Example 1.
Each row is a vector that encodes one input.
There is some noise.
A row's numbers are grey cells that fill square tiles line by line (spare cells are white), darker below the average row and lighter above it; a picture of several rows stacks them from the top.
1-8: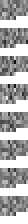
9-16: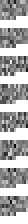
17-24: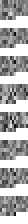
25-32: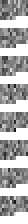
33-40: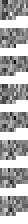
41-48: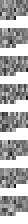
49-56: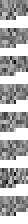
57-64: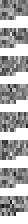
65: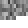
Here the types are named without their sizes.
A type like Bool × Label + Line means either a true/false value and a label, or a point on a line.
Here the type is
Circle + Tree + Unit.
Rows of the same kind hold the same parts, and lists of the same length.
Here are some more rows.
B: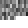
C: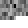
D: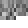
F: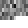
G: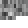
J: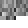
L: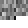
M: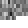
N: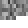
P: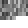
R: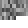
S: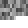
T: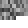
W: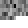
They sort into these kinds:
B
C, F, G, P, S, W
D, J, L, M, N, R, T

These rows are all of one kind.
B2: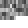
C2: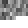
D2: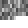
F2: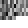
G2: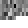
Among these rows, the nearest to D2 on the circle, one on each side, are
C2 and F2.
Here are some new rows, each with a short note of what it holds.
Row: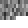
a fixed value
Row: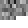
a node of a tree
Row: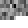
a point on a circle
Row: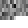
a point on a circle
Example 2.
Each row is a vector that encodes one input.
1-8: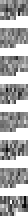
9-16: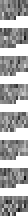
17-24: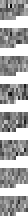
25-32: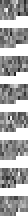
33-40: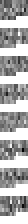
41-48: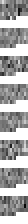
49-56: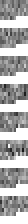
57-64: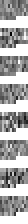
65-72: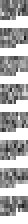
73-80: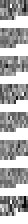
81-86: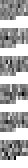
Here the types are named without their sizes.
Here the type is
(Circle + Unit) × Tree.
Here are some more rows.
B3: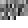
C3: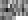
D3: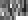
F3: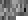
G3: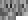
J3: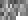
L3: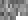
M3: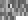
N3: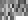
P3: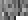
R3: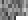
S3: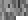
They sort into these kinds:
B3, C3, D3, F3, G3
J3, L3, M3, N3, P3, R3, S3

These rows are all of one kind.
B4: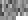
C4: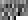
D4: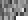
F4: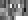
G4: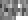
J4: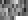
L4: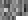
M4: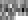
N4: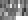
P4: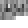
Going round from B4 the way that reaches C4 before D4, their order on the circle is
B4, C4, D4, L4, J4, F4, N4, G4, M4, P4.
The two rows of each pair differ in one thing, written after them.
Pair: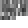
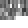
the node of the tree
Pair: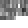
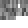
the node of the tree
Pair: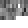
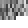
the place on the circle
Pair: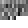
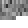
the node of the tree
